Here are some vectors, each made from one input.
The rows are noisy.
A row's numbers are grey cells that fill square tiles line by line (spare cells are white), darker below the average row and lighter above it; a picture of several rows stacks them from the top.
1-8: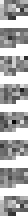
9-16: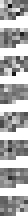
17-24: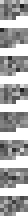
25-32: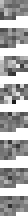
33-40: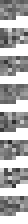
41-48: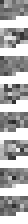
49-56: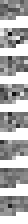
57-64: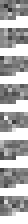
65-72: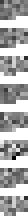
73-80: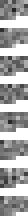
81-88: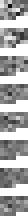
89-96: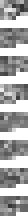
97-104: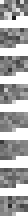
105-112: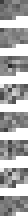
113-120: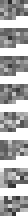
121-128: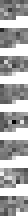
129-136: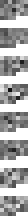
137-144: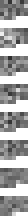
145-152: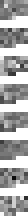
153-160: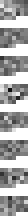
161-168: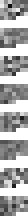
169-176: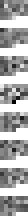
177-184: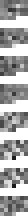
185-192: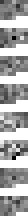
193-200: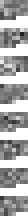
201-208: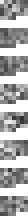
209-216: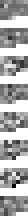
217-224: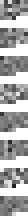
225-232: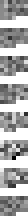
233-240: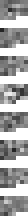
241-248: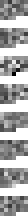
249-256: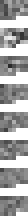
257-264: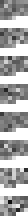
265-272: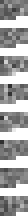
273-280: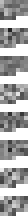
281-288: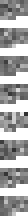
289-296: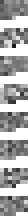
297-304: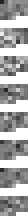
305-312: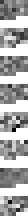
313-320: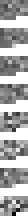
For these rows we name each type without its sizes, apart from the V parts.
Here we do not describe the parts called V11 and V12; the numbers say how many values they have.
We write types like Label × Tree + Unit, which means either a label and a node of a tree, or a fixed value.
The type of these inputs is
Line × (Line + V11) + V12.
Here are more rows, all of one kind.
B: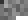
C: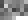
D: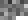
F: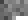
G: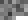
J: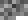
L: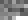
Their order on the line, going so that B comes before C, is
L, D, J, G, B, F, C.
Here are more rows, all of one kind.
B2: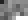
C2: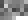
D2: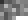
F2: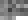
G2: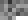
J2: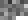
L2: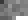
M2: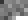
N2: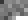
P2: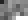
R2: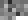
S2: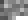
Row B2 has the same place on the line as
L2, M2, N2 and P2.
